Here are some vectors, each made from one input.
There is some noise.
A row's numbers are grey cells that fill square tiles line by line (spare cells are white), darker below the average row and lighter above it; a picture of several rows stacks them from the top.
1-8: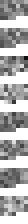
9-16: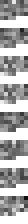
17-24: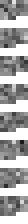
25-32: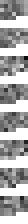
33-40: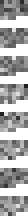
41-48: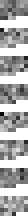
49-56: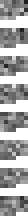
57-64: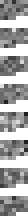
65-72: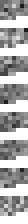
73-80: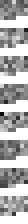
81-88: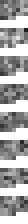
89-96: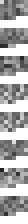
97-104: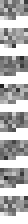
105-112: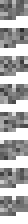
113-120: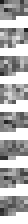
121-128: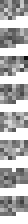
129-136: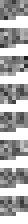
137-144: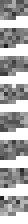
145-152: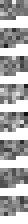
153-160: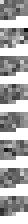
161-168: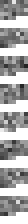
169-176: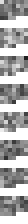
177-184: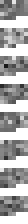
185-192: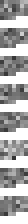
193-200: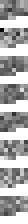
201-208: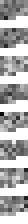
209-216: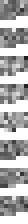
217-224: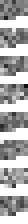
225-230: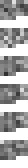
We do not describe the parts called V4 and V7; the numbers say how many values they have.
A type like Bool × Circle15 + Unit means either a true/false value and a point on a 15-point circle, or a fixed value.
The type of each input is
(Bool × Bool × Bool + V7) × Circle10 × V4 + Circle11.
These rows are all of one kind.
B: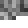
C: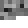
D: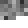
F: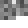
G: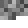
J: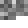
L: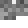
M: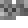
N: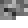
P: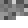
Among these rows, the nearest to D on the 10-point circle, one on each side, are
J and N.
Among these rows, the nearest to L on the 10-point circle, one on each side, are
B and G.
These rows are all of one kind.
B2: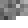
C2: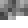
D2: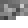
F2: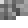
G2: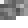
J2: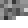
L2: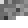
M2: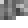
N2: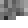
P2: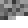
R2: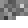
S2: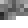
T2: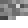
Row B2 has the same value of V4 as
G2 and S2.
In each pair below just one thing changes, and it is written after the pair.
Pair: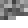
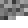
the value of V4
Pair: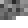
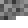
the value of V4
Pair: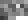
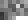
the value of V4
